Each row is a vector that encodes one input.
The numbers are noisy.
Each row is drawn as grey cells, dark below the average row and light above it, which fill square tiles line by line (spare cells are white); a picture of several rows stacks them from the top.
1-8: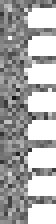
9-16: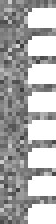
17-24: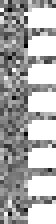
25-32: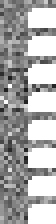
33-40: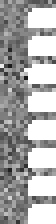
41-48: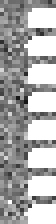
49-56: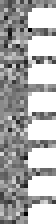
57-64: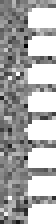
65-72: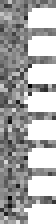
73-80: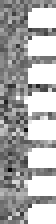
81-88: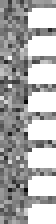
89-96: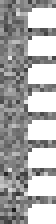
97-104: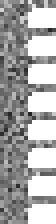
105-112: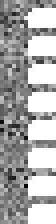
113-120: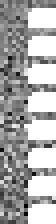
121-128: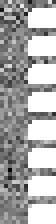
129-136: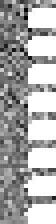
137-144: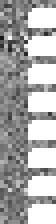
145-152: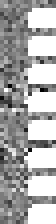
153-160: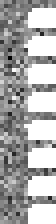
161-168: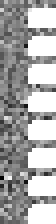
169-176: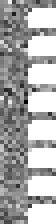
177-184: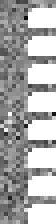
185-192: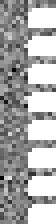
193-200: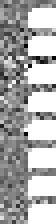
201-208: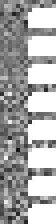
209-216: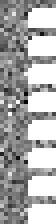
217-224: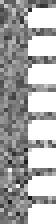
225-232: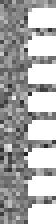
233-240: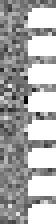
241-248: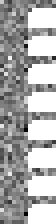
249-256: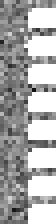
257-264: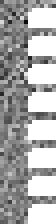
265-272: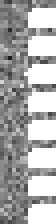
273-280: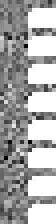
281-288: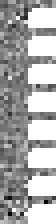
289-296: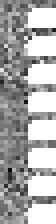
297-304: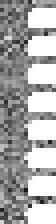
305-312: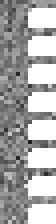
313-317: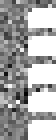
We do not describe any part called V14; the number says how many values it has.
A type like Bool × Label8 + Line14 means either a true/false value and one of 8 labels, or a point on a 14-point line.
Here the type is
Bool × Bool × Bool + Label5 × Line7 × V14.
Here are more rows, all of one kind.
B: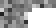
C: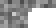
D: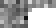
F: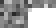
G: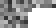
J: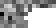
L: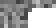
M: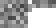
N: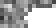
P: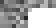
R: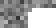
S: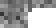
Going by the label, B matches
C, J and R.
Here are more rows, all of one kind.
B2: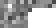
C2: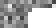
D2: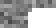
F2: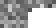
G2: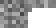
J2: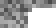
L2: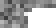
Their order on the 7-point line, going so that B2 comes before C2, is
F2, J2, L2, B2, C2, D2, G2.
